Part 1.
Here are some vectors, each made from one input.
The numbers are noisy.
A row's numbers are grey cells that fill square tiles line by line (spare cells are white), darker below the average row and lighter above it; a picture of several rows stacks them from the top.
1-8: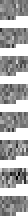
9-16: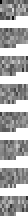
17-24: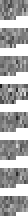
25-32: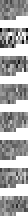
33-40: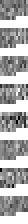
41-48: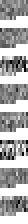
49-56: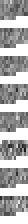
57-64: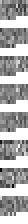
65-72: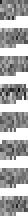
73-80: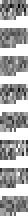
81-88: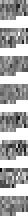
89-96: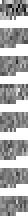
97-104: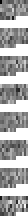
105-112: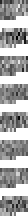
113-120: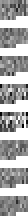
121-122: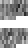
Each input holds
a point on an 8-point circle and a true/false value.
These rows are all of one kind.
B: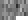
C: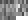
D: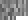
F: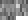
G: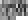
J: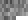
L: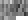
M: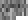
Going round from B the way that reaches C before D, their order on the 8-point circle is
B, L, G, F, C, D, J, M.
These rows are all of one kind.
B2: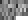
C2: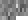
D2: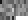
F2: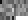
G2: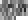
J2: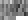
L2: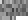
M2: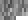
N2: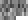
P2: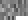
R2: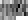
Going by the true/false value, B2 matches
J2, L2 and R2.
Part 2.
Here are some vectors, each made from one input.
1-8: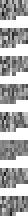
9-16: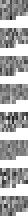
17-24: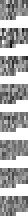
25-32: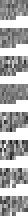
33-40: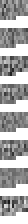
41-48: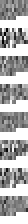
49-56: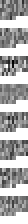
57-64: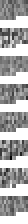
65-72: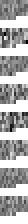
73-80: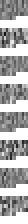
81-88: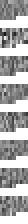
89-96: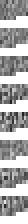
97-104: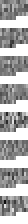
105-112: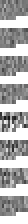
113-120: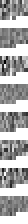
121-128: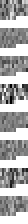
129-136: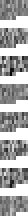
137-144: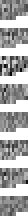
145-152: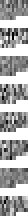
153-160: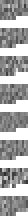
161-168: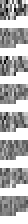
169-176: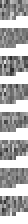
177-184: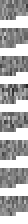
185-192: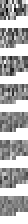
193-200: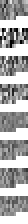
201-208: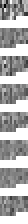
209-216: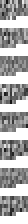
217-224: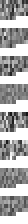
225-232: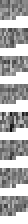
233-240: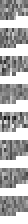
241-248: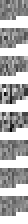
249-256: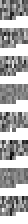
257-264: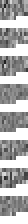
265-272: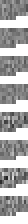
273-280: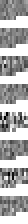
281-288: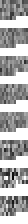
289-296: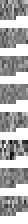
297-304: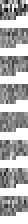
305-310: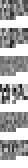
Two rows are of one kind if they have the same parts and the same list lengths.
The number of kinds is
3.
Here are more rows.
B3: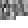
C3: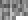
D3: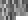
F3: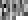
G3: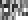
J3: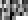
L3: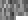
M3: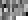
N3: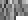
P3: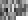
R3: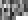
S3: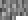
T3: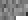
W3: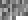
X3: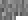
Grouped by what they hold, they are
B3, C3, D3, N3, P3, S3, X3
F3, J3, L3, M3, R3, T3, W3
G3

